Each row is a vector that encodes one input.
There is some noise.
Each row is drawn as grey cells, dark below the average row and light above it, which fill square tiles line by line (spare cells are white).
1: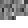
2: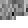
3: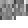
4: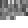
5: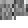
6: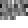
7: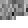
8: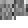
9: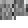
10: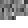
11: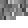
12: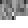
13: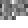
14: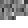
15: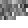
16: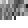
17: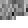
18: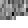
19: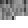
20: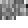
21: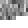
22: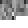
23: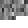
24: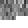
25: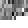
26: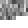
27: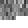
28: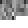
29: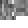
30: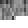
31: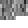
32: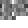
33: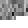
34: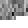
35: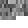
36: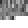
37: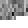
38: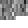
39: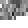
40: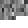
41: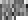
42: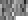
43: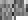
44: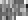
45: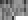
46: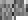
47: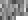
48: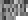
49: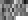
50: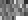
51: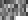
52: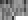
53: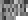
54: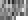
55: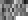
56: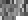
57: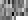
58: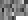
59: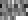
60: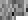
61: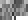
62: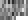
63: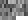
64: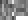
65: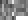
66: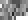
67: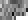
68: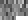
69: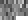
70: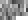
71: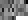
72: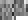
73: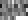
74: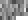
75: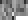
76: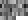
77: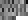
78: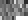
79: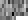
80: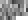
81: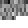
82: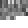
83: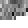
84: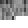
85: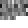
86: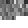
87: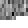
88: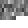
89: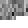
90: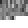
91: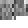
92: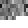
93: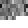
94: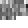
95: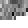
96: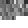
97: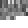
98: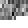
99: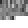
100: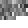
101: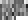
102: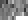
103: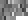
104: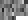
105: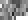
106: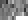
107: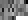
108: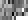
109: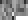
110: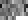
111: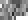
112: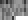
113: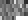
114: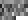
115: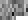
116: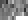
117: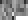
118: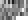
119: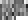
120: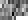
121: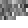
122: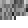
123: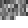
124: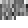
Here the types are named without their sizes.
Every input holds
a point on a line, together with either a label, or a point on a line.
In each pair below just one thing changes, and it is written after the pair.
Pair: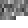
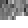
the label
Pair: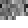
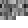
the label
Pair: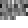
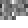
the label
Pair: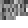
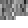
the place on the line
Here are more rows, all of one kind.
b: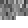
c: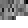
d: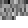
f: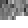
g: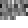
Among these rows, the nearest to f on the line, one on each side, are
b and g.
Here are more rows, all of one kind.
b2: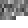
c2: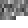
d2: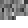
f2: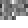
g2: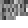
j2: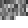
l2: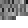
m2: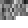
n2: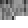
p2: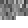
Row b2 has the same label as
c2, d2 and l2.
